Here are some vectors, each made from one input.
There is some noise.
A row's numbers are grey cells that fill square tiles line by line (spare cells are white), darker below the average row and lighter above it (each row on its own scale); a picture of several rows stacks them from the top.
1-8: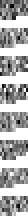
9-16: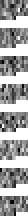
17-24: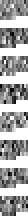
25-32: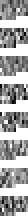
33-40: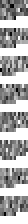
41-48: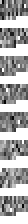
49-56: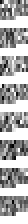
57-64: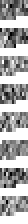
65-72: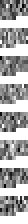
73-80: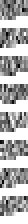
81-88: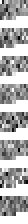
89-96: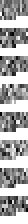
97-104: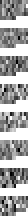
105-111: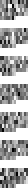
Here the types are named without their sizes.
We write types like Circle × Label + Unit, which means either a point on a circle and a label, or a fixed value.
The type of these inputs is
Bool × Bool × Bool × Bool × Circle × Circle.
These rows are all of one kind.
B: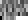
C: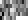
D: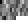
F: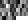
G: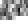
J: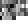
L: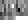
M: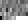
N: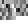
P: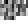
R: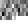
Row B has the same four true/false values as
C, J, M and N.
